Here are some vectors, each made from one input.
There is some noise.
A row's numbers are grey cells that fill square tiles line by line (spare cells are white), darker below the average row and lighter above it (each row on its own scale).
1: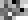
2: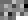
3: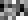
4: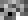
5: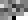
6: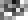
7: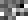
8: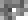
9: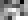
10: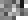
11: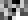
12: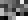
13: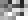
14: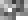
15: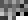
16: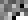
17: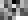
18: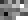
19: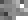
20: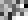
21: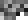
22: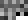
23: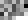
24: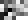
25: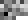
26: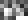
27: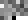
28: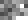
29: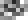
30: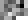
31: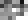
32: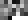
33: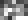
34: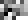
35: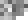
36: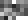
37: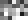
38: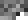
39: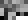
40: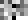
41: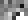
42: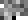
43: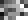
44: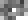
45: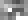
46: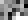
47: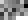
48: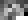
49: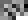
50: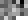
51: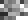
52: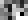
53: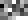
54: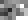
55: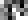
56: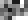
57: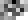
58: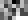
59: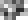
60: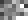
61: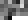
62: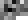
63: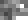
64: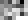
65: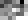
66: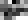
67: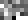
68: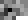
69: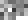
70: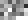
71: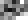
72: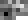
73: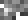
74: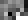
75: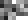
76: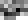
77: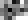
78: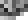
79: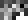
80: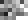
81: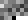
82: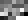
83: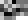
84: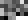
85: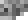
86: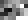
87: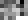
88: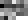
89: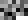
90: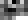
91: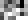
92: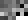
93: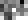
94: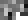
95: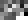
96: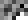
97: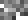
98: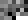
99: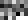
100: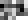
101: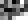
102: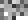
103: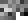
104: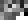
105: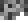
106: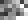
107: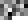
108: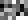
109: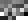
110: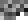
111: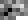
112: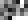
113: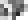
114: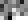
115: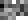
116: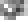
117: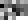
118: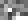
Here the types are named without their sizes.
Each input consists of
a label, together with either a point on a line, or four true/false values.
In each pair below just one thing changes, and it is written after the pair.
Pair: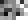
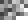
one of the four true/false values
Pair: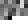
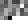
one of the four true/false values
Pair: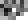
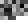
one of the four true/false values
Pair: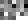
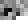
the label
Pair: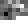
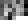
the label
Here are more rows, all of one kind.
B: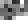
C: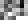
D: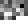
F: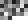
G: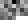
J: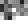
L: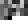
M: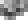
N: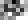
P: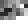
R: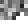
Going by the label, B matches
F, G, L and N.
